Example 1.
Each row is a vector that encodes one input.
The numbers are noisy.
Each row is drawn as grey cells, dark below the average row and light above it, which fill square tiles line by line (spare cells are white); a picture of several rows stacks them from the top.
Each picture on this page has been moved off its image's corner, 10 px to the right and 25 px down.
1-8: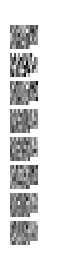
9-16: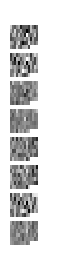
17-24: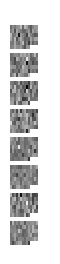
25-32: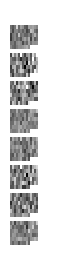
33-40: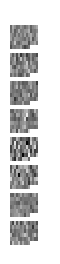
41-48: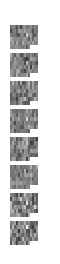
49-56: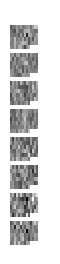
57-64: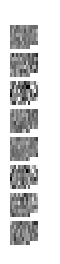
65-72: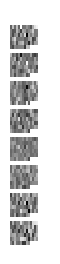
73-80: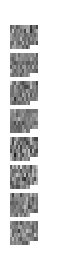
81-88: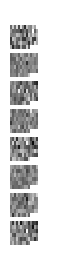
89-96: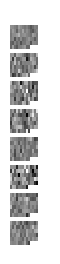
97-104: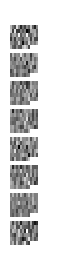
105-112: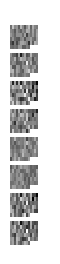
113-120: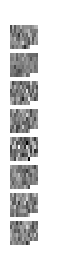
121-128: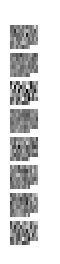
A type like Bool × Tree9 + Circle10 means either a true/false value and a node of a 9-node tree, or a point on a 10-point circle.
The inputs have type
Line7 × (Tree11 + Unit).
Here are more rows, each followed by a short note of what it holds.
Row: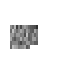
a point on a 7-point line
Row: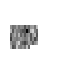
a point on a 7-point line
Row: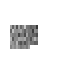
a point on a 7-point line
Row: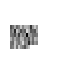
a point on a 7-point line
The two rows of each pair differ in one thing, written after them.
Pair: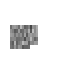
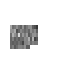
the node of the tree
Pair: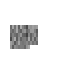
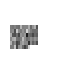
the node of the tree
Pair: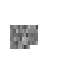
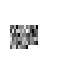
the node of the tree
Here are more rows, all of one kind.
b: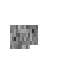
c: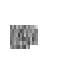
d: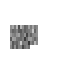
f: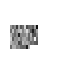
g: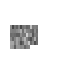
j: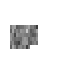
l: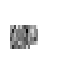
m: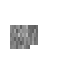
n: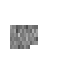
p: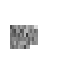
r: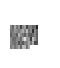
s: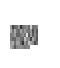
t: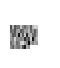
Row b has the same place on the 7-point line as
c and t.
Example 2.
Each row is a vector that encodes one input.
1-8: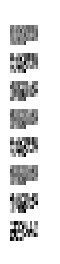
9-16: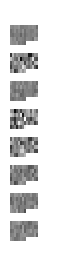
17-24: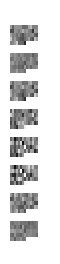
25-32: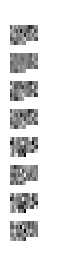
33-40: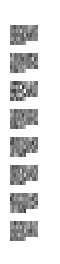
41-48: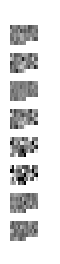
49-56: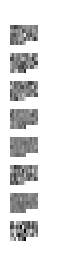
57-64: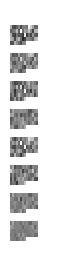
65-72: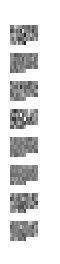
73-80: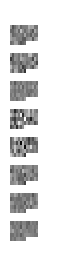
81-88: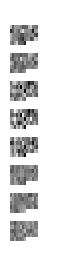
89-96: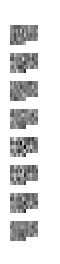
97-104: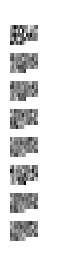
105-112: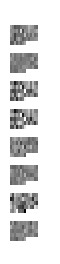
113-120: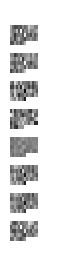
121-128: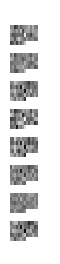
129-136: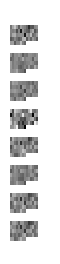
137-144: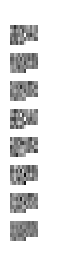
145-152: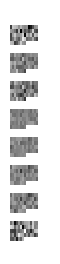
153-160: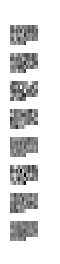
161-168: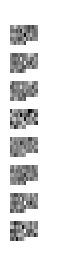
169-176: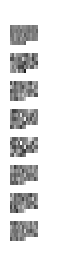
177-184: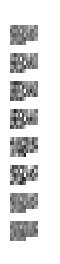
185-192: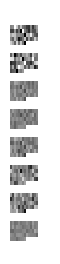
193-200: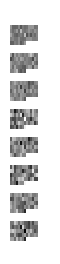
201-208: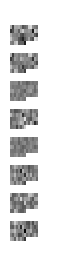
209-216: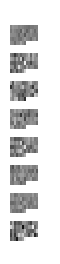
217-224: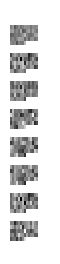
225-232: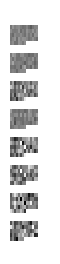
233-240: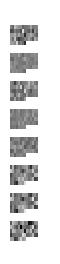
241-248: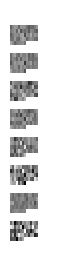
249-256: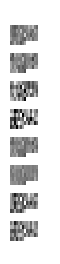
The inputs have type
Bool × Line5.
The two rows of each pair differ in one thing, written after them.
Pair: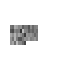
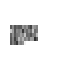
the place on the 5-point line
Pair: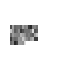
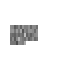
the true/false value
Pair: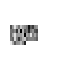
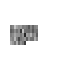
the place on the 5-point line
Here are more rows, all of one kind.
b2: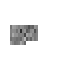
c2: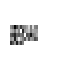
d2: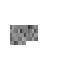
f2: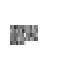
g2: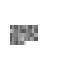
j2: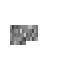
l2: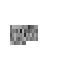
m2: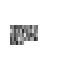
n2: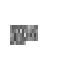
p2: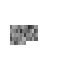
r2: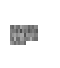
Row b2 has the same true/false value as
c2, d2, l2 and p2.
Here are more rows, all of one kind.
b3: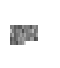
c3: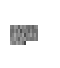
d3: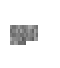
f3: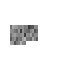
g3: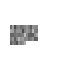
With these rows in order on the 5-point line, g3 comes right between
d3 and f3.
